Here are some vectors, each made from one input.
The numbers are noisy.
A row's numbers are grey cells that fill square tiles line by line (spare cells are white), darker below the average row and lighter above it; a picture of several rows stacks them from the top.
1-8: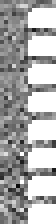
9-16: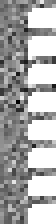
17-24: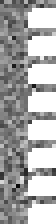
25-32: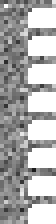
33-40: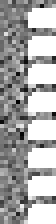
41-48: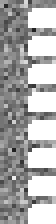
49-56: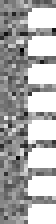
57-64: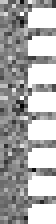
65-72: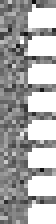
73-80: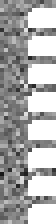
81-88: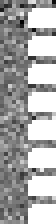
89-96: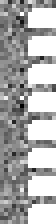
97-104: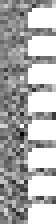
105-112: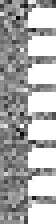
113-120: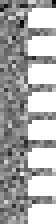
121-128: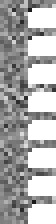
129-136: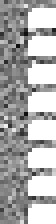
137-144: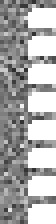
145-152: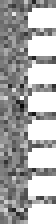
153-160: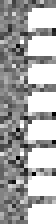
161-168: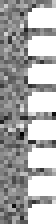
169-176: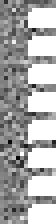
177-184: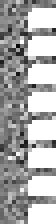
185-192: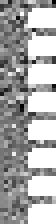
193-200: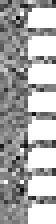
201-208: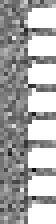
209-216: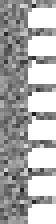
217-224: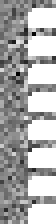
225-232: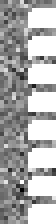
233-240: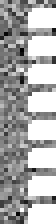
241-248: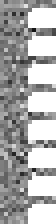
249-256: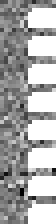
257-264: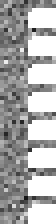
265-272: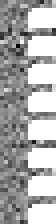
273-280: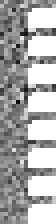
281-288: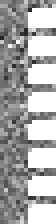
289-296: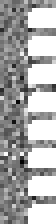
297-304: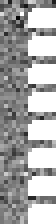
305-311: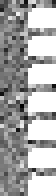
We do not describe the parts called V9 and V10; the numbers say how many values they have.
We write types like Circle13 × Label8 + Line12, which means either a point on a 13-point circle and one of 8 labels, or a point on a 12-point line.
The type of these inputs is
Bool × (Circle5 + (Tree12 + V10) × V9).
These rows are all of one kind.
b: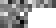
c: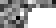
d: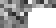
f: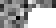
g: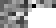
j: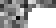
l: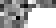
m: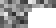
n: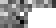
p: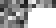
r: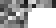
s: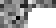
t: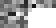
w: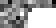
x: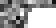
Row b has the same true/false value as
c, n, w and x.
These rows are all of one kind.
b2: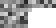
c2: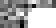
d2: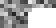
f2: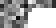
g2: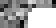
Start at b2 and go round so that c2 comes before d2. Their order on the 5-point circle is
b2, c2, g2, f2, d2.
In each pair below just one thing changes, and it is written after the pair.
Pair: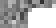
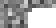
the true/false value
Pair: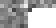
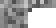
the node of the tree
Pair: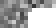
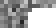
the true/false value
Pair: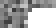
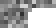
the true/false value
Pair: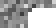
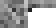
the true/false value
